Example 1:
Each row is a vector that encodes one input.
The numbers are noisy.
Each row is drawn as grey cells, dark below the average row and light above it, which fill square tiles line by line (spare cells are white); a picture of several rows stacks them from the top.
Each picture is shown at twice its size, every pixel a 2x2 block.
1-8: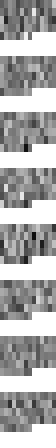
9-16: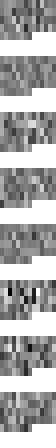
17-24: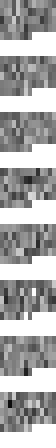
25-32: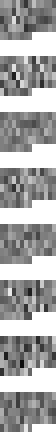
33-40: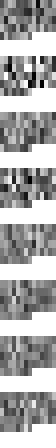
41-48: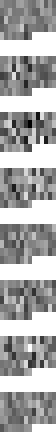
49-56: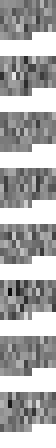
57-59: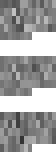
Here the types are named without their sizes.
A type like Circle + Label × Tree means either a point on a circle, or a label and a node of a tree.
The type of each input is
Line.
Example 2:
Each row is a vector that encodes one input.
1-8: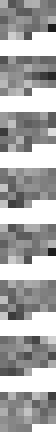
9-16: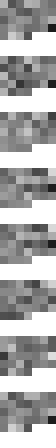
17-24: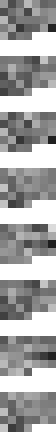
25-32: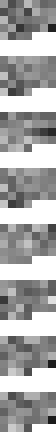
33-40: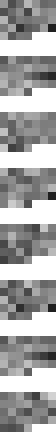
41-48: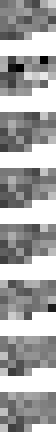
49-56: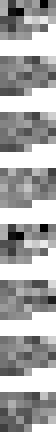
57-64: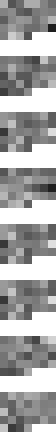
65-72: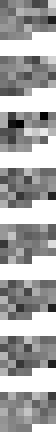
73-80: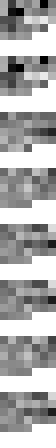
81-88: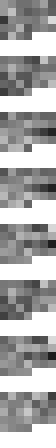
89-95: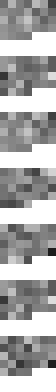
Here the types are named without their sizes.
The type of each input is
Circle + Unit.
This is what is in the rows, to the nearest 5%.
About 95% of them hold a point on a circle. The rest hold a fixed value.
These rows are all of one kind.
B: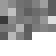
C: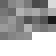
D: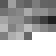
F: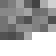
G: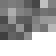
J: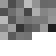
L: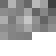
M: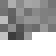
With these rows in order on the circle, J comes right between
B and M.
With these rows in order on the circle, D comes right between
C and L.
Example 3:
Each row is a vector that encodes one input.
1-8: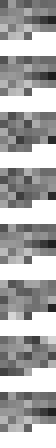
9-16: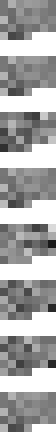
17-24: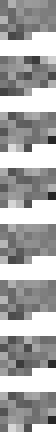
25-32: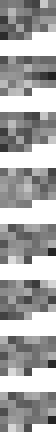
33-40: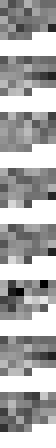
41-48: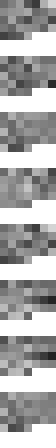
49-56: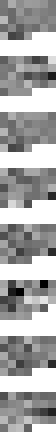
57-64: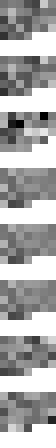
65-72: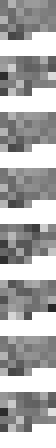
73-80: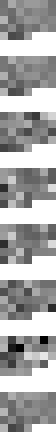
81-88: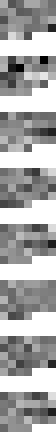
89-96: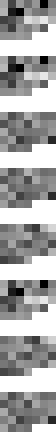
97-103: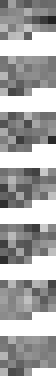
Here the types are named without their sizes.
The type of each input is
Circle + Unit.
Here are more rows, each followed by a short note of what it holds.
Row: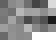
a point on a circle
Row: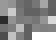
a point on a circle
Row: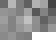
a point on a circle
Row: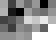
a fixed value
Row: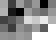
a fixed value
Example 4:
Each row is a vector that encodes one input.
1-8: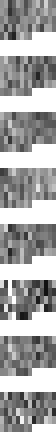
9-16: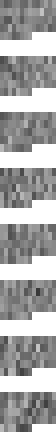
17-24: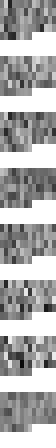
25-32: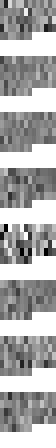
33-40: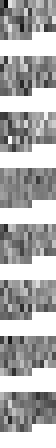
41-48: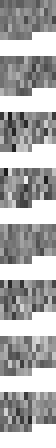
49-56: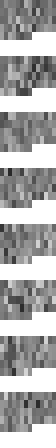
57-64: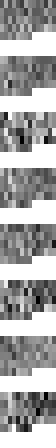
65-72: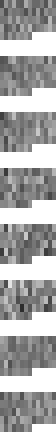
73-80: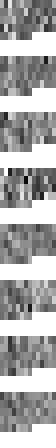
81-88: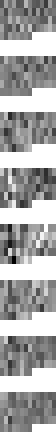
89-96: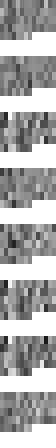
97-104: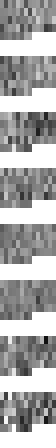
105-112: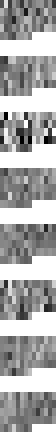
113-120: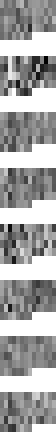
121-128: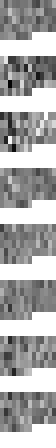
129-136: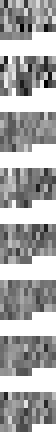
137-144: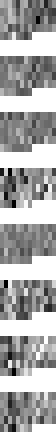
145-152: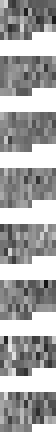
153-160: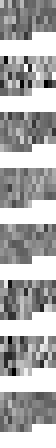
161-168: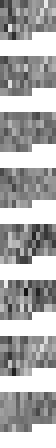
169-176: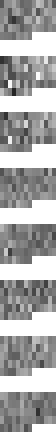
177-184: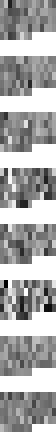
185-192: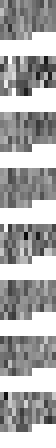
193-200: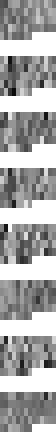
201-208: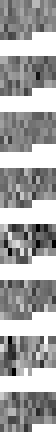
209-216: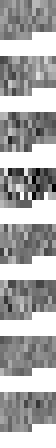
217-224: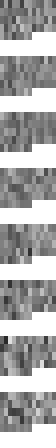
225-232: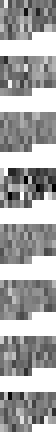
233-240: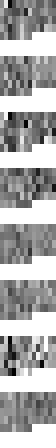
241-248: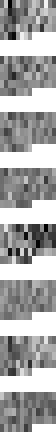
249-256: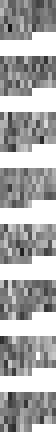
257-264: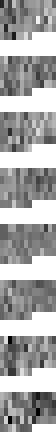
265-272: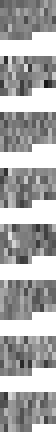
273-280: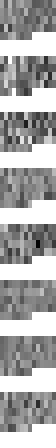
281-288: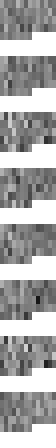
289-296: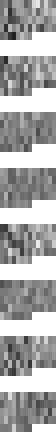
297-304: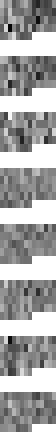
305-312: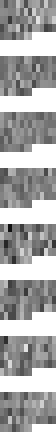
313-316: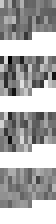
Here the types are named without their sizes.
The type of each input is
Circle.
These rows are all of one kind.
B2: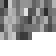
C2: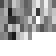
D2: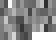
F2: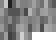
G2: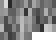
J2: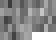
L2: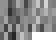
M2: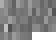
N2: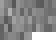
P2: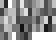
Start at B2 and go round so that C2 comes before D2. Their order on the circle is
B2, J2, N2, M2, F2, L2, G2, P2, C2, D2.
